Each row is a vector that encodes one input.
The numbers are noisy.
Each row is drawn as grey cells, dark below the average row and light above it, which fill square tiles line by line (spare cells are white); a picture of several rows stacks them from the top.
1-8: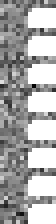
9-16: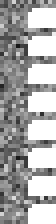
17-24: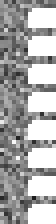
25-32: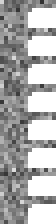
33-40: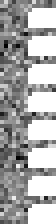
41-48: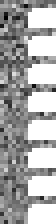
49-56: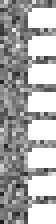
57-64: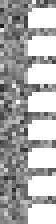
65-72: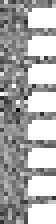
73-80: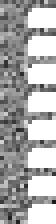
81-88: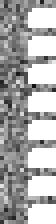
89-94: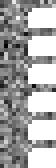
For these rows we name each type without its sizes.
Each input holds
a node of a tree, together with either a point on a line, or a node of a tree.
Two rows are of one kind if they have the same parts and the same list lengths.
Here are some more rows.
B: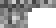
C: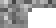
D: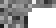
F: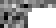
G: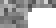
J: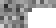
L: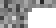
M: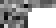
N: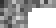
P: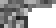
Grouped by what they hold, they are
B, N
C, D, F, G, J, L, M, P

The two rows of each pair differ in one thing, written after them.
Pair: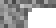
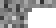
the node of the tree
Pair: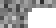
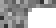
the node of the tree
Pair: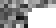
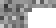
the place on the line
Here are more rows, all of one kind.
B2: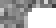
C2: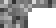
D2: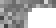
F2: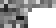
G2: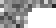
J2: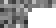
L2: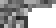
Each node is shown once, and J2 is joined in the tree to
C2 and D2.
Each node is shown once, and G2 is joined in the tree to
B2.
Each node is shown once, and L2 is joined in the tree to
D2 and F2.
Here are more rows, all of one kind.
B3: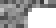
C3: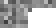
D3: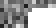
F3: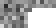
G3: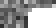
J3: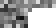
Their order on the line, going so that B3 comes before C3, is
B3, F3, C3, J3, G3, D3.
